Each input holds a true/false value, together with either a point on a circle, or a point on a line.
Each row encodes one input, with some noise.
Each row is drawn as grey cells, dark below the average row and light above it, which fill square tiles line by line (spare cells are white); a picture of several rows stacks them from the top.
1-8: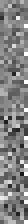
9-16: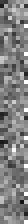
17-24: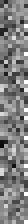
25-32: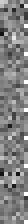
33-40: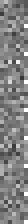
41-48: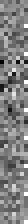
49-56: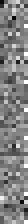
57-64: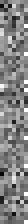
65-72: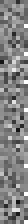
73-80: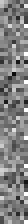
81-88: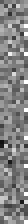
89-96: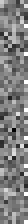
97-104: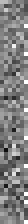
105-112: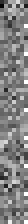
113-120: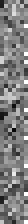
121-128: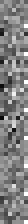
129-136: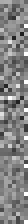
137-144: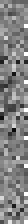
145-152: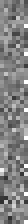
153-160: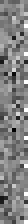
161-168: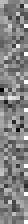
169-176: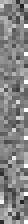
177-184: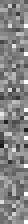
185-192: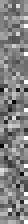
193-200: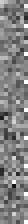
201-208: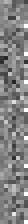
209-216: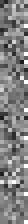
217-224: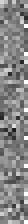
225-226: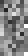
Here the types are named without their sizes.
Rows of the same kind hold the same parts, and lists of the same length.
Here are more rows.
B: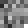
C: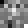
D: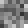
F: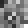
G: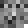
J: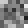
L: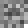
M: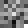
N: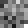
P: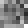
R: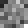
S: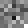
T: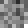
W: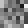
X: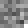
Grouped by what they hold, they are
B, C, F, G, L, N, R, S, T, X
D, J, M, P, W

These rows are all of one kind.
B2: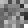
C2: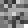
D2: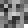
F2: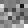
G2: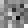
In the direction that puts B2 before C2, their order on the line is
B2, D2, F2, G2, C2.
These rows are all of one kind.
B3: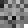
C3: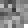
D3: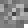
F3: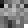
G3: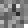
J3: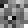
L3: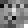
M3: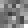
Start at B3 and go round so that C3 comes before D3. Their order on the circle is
B3, J3, G3, C3, M3, D3, F3, L3.
